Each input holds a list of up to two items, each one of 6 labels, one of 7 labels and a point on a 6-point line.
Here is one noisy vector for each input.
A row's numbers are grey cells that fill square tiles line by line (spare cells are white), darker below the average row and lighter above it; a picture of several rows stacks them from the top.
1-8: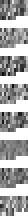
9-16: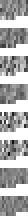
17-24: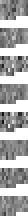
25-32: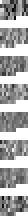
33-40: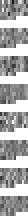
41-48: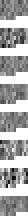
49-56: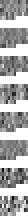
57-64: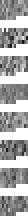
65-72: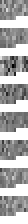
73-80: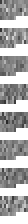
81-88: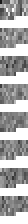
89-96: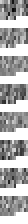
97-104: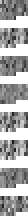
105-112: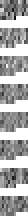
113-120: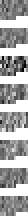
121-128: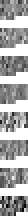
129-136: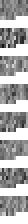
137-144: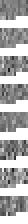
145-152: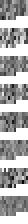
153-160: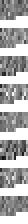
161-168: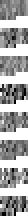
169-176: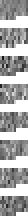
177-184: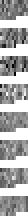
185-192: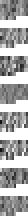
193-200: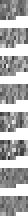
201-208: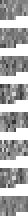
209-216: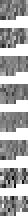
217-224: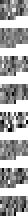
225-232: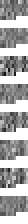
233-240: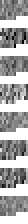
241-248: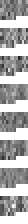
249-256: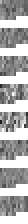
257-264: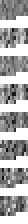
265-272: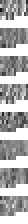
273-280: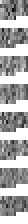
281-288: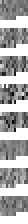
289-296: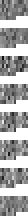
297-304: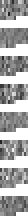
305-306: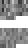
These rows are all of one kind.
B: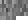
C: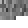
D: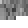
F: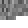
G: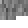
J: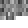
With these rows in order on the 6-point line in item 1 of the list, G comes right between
B and C.
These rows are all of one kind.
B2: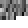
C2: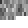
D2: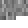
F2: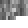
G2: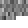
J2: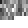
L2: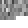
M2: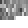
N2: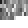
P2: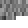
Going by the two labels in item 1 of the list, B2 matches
C2 and J2.
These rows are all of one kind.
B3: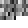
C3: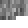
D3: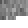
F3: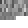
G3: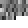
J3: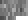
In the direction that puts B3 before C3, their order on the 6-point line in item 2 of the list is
D3, F3, B3, C3, G3, J3.
